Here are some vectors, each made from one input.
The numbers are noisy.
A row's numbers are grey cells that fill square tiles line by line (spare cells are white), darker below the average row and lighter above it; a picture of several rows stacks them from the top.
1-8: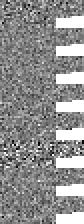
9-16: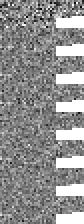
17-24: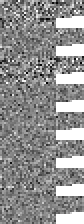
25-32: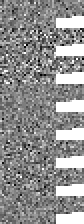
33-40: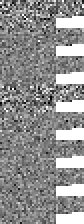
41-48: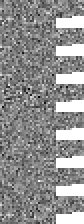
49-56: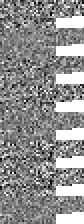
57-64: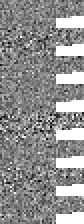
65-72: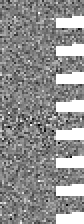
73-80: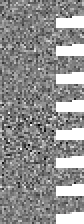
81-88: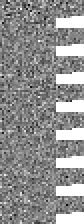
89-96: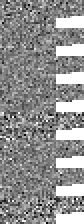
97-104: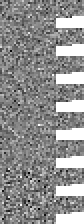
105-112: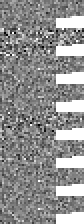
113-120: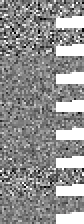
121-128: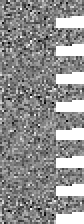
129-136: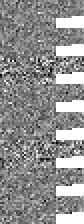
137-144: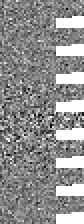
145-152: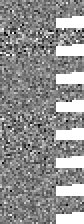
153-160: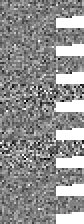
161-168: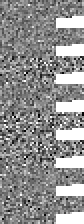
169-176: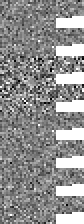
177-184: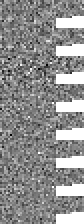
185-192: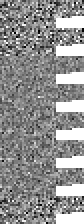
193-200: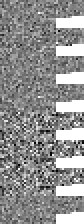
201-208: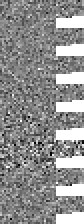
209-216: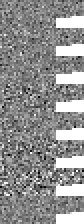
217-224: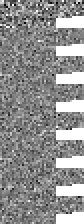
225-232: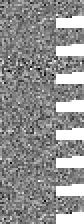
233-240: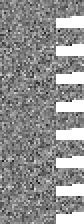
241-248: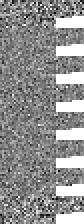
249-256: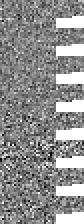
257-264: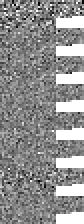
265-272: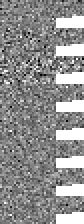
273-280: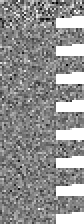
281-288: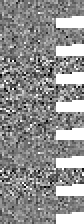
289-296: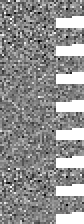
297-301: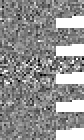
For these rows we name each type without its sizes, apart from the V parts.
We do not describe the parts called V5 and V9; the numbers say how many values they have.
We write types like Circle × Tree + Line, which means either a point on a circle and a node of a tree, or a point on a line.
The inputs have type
Line × List(Bool × V5) + V9.
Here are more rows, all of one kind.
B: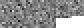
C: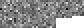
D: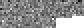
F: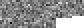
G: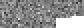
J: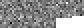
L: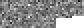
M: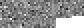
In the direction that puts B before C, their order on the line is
L, D, G, B, J, F, M, C.
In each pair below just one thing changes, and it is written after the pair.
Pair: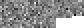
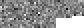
the value of V5 in item 1 of the list
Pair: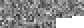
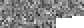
the true/false value in item 2 of the list
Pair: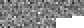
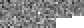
the true/false value in item 1 of the list
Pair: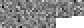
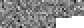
the true/false value in item 1 of the list
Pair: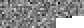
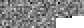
the value of V5 in item 2 of the list
